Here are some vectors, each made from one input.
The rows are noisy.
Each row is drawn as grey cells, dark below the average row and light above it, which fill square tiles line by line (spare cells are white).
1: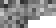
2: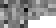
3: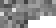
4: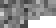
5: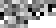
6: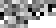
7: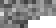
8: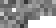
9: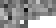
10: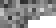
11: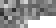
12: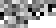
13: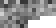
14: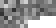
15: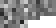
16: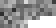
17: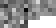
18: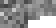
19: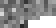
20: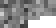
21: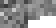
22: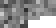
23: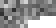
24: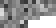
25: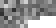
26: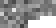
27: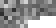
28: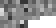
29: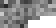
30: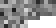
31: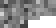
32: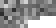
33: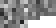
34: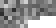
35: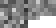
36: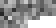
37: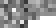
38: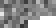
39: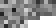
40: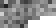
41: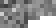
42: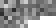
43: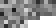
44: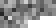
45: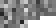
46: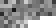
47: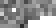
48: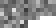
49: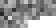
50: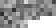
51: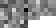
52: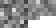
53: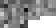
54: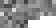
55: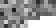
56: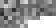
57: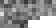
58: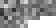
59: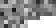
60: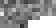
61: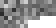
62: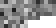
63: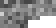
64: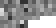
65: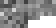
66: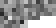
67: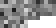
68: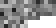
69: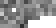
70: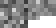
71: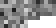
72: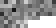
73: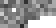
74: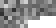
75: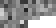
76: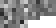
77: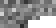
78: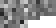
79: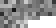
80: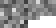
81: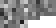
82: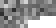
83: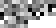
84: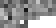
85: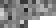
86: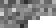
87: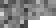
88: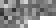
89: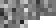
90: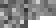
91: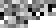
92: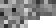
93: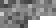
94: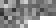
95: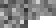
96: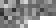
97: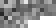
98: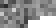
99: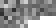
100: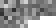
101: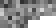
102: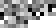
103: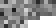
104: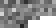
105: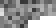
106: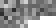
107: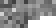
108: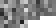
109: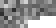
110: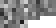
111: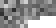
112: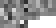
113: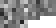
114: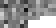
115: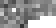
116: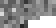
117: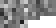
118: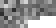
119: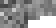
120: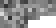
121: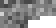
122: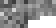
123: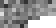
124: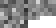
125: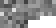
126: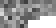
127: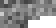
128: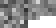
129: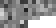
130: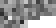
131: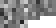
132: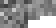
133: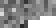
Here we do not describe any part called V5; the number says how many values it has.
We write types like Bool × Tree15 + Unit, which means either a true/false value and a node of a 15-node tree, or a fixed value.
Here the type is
List2(Bool × V5).
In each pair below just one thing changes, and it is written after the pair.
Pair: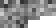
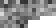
the value of V5 in item 2 of the list
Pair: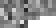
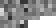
the true/false value in item 2 of the list
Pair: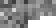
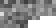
the true/false value in item 2 of the list
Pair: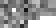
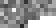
the true/false value in item 1 of the list
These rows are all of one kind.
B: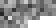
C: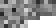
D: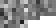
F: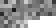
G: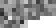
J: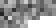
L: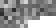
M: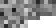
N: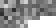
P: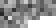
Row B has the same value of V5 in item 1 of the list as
G, J and P.
